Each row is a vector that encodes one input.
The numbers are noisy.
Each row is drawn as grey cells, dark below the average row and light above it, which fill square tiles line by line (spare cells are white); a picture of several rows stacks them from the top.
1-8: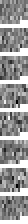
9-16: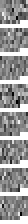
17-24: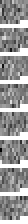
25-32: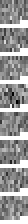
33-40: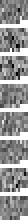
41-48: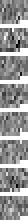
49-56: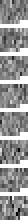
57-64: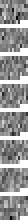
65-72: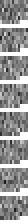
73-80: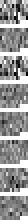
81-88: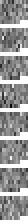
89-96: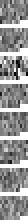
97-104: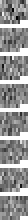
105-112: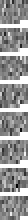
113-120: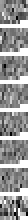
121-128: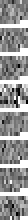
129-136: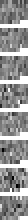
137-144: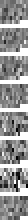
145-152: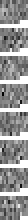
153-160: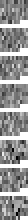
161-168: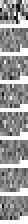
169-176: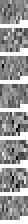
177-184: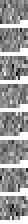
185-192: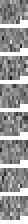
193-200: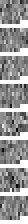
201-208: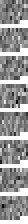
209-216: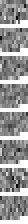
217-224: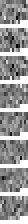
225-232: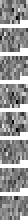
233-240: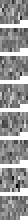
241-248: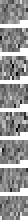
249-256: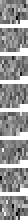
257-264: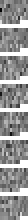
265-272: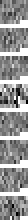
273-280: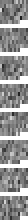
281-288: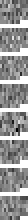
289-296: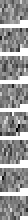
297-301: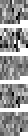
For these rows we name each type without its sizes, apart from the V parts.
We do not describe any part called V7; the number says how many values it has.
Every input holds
a list of items, each a point on a line and a value of V7.
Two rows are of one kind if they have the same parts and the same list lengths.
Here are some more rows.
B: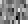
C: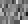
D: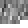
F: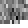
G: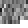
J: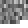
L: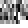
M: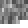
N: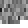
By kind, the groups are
B, F
C, D, J
G, M, N
L

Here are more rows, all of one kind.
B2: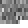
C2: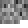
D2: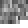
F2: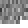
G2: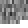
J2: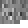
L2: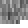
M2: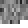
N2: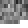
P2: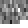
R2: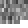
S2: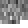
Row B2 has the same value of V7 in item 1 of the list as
G2 and L2.
